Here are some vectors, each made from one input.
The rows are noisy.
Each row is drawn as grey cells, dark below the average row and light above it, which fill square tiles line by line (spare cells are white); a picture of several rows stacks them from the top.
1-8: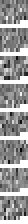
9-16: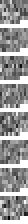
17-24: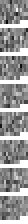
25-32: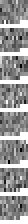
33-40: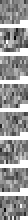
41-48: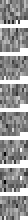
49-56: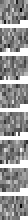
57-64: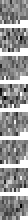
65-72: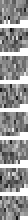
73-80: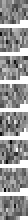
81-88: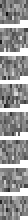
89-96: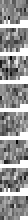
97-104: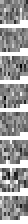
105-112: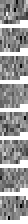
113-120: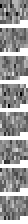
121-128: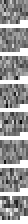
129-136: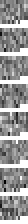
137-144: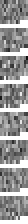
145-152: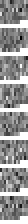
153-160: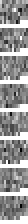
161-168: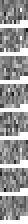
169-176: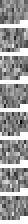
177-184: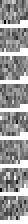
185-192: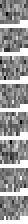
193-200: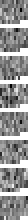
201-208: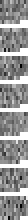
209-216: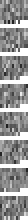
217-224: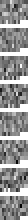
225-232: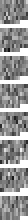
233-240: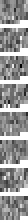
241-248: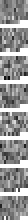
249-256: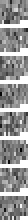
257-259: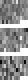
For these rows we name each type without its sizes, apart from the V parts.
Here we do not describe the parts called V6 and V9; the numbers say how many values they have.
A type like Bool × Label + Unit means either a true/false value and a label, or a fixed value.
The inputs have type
(Bool × Bool × Bool + Unit) × Label + (Line + V9) × V6.
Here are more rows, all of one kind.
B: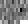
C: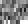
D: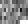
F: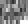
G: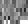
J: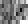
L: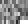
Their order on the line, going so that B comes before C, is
J, B, F, D, L, G, C.
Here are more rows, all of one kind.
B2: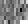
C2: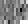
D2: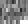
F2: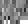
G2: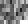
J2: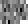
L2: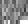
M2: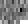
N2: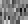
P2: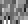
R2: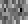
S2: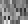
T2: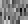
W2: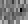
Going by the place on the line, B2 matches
C2, G2 and J2.
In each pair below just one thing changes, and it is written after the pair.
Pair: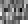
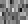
one of the three true/false values
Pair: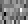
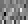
one of the three true/false values
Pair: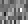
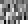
one of the three true/false values
